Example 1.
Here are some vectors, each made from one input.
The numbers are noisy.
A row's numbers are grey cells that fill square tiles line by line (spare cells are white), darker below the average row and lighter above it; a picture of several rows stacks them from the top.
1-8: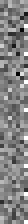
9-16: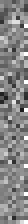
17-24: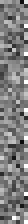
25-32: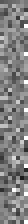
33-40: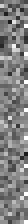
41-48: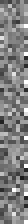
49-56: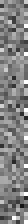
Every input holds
a point on a 7-point line, together with either a fixed value, or four true/false values.
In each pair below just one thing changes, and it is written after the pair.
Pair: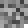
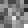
the place on the 7-point line
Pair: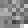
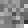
one of the four true/false values
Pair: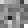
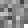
the place on the 7-point line
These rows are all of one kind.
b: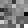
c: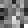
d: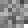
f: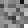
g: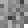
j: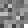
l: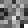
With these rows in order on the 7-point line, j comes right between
b and d.
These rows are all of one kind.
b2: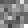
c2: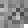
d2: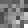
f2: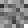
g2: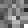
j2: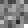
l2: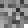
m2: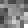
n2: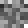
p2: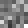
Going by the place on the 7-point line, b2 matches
j2 and p2.
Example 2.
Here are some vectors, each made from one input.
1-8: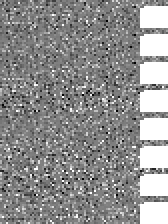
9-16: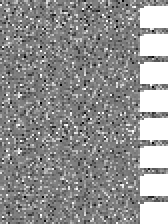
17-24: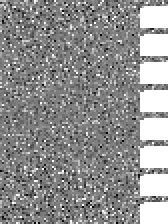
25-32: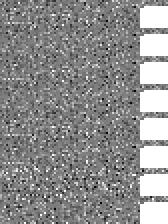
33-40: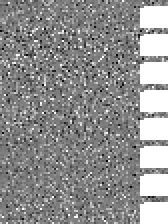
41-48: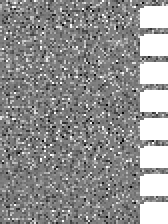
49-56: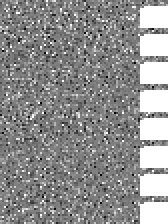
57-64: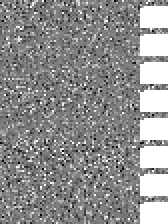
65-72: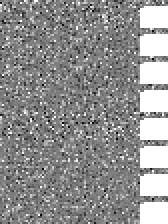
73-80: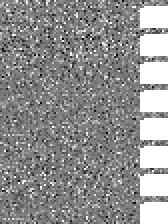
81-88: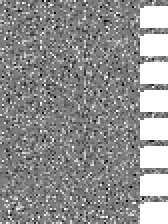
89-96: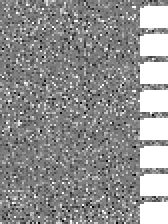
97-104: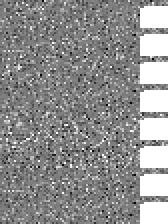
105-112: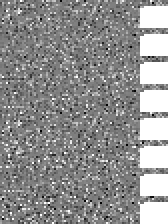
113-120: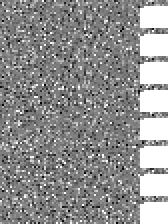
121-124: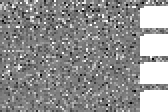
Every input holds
a point on a 10-point line, together with either a point on a 10-point circle, or a fixed value.
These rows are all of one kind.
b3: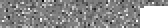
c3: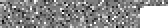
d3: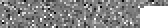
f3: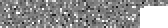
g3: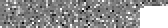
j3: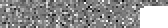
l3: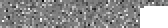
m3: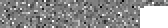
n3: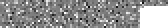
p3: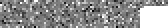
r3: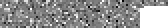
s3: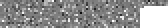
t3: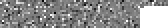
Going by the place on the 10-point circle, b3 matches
l3, p3 and s3.
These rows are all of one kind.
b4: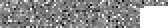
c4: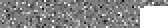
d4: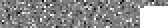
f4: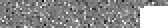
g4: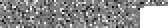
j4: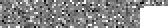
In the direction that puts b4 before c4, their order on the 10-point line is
j4, g4, b4, f4, c4, d4.
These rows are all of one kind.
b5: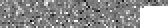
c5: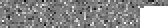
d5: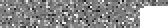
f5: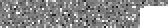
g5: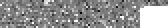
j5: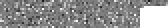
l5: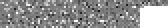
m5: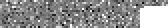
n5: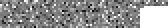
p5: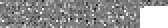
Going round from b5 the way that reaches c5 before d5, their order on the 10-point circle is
b5, m5, c5, d5, j5, f5, l5, p5, n5, g5.
